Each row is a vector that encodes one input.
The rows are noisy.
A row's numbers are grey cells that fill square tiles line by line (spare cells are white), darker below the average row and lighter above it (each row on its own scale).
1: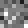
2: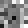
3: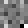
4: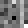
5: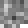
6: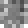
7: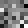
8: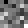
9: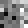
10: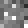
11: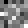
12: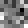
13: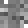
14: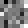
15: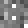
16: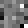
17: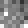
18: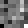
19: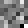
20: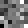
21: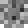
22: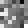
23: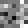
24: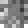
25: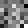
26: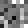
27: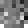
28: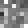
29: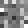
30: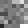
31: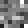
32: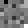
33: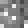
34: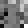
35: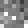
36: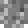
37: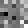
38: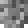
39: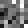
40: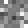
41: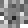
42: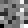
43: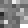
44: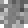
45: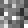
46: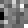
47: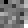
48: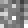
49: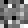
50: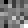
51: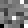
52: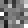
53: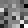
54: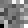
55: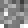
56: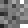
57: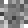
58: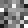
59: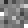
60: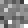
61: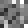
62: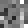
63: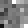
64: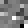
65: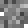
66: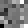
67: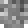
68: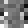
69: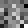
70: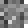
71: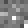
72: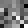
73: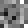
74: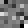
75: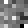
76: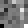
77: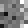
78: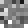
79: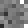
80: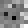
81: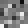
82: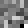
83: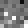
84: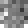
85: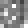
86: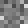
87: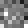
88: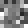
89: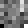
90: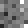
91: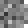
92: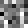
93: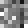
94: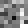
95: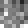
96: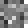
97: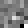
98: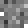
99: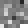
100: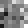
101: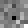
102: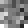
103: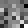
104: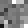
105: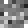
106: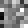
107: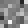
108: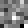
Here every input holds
either a fixed value, or a point on each of two 8-point lines and a true/false value.
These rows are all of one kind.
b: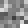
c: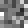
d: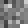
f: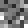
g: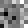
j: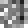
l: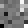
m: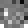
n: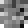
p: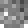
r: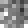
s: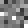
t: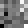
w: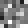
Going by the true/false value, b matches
g, l and t.
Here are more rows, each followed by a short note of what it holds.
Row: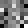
a fixed value
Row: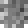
a point on each of two 8-point lines and a true/false value
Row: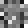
a point on each of two 8-point lines and a true/false value
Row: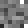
a point on each of two 8-point lines and a true/false value
